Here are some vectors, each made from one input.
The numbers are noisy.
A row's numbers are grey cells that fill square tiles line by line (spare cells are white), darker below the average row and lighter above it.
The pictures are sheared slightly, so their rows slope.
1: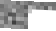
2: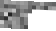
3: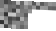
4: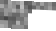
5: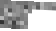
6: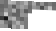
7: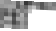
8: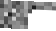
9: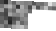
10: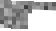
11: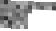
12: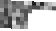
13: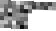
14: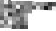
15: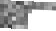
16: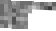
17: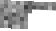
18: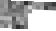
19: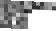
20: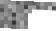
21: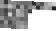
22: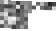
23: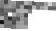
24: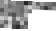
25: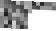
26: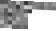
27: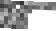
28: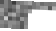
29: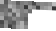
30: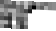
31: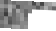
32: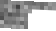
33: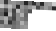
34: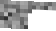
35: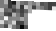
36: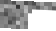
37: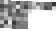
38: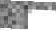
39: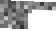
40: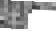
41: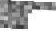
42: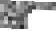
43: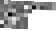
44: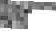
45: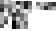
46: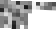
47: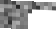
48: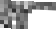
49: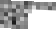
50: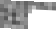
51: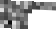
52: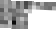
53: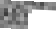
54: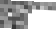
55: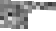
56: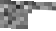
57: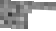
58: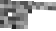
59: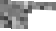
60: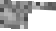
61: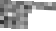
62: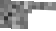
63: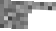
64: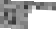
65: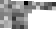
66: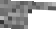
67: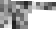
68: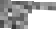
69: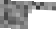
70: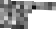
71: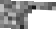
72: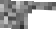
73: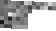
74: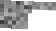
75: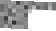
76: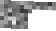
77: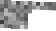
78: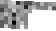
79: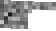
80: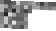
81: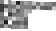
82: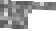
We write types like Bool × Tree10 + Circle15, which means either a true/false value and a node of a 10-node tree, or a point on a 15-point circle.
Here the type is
(Bool × Bool × Bool + Line4) × Line4.
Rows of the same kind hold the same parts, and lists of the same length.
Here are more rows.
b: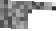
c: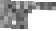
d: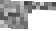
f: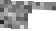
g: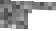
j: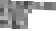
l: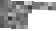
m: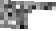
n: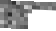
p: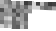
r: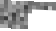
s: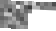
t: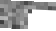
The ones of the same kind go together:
b, g, j, l, n, t
c, d, f, m, p, r, s

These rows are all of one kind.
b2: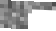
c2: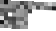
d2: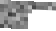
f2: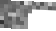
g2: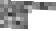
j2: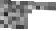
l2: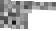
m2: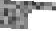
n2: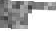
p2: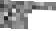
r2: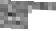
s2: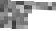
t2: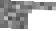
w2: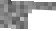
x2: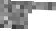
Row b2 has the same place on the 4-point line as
c2, f2, j2 and w2.
